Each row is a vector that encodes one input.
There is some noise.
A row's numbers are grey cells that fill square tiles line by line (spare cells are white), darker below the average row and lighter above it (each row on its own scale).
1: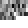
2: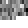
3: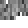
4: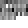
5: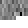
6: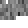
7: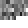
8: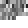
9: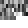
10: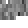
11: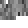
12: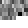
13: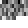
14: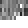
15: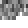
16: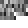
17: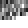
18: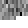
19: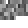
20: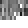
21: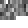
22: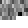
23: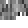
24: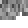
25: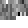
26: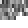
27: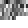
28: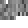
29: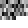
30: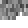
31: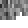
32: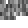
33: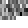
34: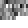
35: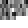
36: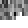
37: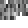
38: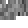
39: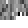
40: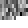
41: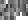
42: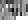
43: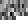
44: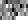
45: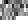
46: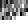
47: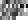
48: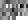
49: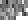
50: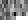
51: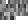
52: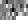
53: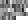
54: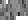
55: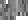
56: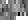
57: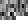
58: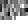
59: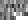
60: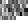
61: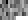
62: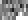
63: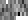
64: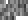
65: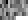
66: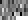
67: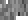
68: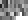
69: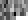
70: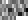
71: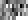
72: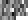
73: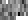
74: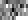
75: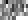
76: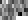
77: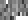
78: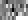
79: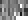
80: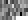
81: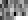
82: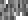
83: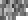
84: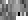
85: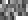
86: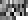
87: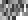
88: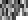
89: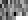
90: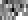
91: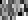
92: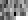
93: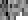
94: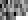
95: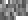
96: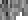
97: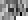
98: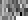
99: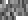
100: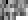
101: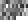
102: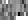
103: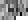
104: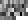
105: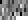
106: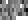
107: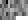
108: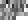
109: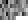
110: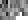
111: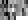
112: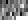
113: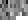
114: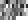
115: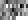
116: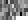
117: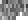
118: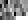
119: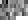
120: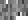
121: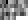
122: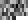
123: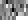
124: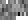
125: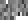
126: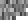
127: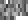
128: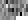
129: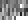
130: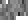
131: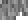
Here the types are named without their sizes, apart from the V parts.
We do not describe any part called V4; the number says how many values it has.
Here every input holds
a node of a tree, together with either four true/false values, or a value of V4.
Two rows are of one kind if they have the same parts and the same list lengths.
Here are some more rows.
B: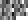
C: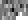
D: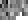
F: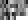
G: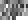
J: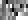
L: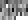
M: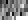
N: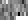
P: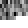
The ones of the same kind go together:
B, C, D, F, G, J, N, P
L, M

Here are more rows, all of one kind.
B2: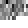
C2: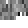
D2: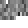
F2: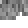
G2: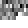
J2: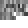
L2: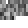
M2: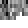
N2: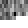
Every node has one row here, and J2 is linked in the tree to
F2 and L2.
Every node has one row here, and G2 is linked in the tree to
B2.
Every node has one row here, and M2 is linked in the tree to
F2 and N2.
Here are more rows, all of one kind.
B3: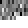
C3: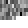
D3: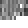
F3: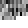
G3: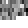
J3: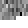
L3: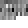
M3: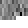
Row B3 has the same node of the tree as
D3 and M3.
